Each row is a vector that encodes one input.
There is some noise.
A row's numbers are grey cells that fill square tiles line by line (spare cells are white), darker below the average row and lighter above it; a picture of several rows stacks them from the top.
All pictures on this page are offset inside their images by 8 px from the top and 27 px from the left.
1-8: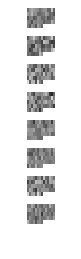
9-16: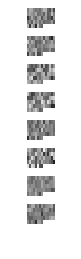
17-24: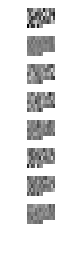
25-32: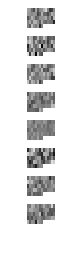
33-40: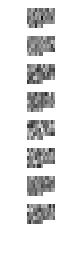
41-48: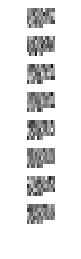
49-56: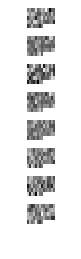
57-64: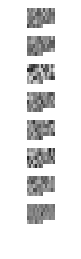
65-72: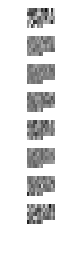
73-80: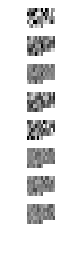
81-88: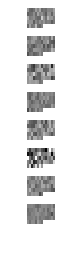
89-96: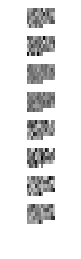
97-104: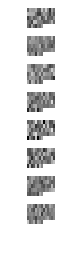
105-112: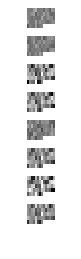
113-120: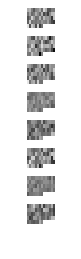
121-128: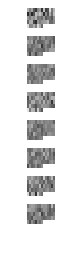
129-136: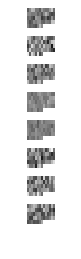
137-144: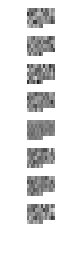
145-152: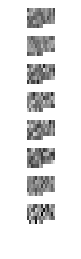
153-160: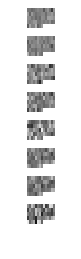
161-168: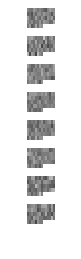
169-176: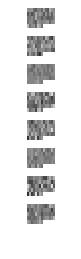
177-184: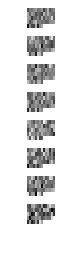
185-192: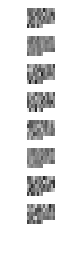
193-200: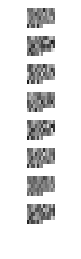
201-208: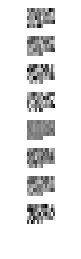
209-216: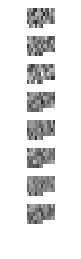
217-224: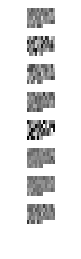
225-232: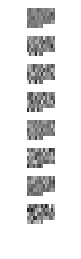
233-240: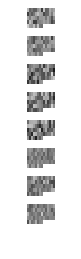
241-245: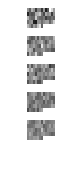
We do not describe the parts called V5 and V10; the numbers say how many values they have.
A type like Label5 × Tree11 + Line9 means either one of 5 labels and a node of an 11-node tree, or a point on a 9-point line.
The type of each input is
(Bool × V5 + Circle9) × Line7 + V10 × V10.
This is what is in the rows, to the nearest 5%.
About 60% of them hold a point on a 7-point line, together with either a point on a 9-point circle, or a true/false value and a value of V5. The rest hold two values of V10.
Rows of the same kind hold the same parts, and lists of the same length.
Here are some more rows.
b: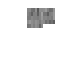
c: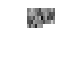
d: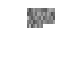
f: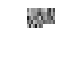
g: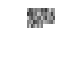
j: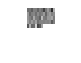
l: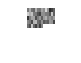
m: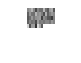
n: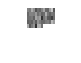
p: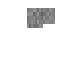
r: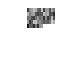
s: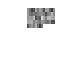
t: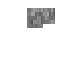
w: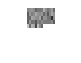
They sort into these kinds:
b, c, f, r
d, g, m, n, t, w
j, l, p, s

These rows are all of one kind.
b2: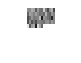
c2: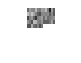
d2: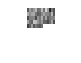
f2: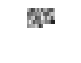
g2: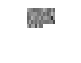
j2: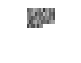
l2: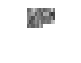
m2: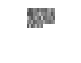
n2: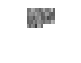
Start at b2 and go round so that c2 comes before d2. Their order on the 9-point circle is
b2, f2, l2, c2, n2, m2, d2, j2, g2.
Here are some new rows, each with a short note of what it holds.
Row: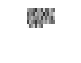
two values of V10
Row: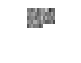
a point on a 9-point circle and a point on a 7-point line
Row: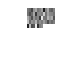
a point on a 9-point circle and a point on a 7-point line
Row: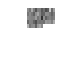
two values of V10
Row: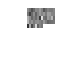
a point on a 9-point circle and a point on a 7-point line
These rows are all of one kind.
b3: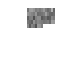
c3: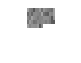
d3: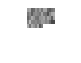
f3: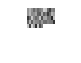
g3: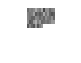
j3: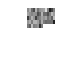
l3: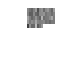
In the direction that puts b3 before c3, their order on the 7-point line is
b3, j3, l3, f3, c3, g3, d3.
